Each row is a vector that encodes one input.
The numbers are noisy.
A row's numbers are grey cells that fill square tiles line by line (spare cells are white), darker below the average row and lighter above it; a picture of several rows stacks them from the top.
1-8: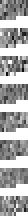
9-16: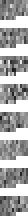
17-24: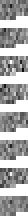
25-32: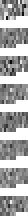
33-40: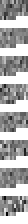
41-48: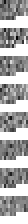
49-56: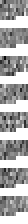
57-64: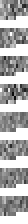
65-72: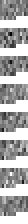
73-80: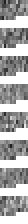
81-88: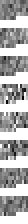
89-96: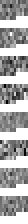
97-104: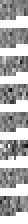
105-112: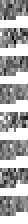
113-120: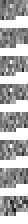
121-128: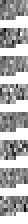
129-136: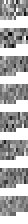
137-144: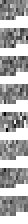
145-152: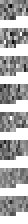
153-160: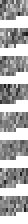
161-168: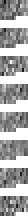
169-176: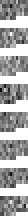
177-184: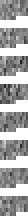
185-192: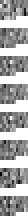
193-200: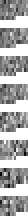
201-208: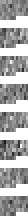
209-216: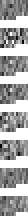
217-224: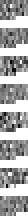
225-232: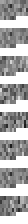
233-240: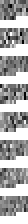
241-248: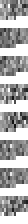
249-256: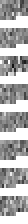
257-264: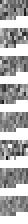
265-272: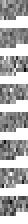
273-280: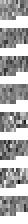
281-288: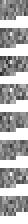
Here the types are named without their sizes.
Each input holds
three true/false values.
